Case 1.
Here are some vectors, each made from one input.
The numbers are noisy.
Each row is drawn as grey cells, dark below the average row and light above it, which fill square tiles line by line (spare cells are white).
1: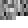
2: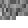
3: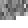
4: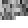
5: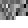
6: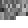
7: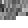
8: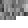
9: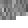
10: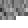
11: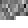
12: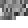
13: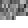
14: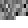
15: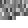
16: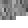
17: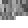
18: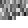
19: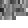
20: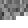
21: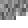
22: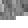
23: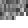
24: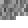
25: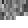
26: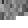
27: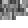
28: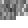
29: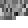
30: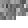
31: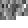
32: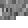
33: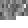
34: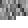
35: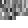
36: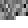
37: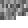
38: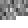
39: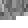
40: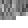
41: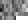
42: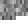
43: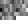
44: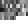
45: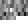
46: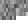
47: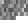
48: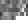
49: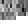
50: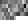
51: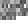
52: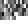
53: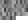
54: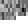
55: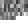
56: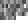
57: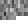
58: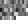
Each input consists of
either a point on a 6-point line, or a node of a 7-node tree.
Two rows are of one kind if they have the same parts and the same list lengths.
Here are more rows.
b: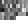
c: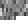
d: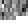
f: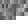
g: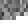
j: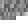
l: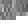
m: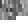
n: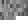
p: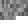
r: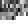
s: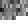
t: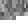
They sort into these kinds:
b, c, m, r, s
d, f, g, j, l, n, p, t

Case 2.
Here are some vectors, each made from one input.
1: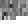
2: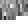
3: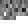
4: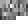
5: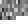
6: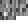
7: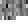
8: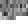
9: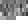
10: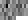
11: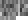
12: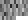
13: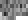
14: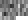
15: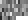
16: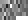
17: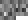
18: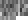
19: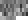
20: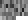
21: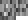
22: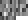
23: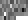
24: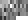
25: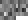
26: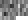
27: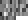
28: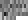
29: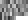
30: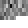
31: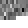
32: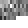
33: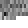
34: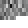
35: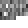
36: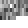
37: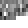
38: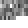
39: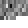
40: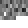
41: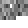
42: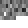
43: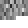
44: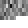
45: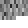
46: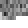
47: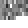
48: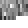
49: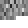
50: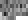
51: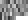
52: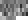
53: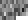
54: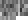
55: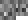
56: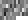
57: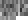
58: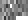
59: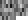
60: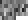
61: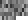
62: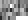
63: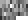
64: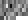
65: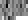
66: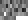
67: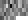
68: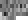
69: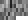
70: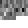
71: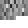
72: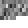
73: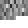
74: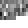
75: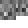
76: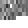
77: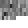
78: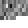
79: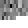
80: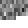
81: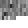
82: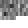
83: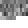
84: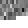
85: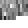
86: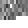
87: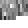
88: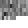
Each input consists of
a point on each of two 8-point circles.
